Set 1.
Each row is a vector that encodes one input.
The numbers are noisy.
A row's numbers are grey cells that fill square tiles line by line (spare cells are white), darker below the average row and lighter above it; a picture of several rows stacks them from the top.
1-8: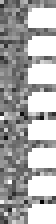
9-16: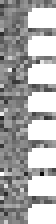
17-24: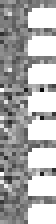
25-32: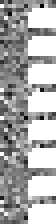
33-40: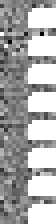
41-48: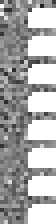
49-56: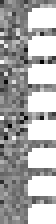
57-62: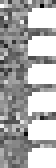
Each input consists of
either a point on a 4-point line, or a point on a 9-point line.
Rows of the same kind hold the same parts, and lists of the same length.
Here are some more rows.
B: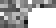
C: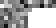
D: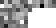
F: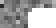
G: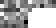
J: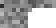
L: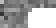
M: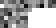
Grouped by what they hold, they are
B, C, D, G, M
F, J, L

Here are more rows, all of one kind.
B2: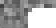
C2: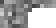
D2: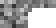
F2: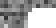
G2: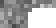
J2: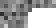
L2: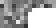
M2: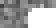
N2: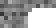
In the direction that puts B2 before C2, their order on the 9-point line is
J2, F2, N2, D2, M2, B2, L2, G2, C2.
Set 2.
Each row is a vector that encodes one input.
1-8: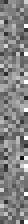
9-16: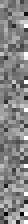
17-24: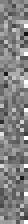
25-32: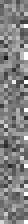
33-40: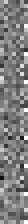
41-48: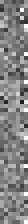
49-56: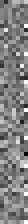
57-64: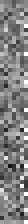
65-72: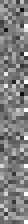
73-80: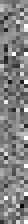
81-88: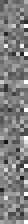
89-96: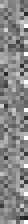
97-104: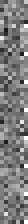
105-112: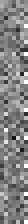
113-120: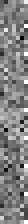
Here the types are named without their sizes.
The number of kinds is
2.
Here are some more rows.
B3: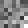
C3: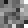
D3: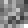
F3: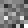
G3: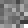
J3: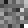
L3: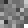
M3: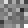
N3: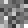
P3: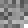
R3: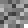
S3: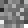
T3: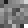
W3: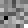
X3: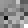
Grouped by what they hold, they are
B3, P3, R3, W3, X3
C3, D3, F3, G3, J3, L3, M3, N3, S3, T3

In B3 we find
a point on a line.
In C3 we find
a point on a circle.
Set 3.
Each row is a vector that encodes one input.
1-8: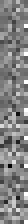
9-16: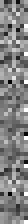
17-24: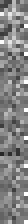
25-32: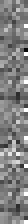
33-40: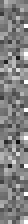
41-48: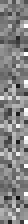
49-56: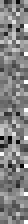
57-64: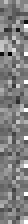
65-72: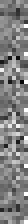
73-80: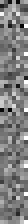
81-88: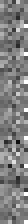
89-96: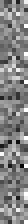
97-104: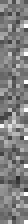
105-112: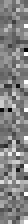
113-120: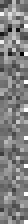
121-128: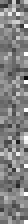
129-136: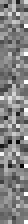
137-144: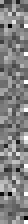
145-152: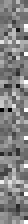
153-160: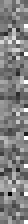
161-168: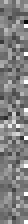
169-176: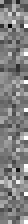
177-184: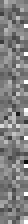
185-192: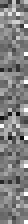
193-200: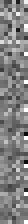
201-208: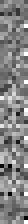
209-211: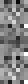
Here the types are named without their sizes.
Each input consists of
either a point on a line, or three true/false values.
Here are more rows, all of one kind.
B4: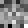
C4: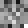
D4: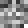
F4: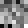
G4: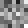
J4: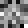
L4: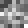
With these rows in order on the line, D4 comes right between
G4 and L4.
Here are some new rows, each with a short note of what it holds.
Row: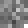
three true/false values
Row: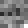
three true/false values
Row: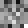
a point on a line
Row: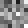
a point on a line
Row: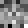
a point on a line
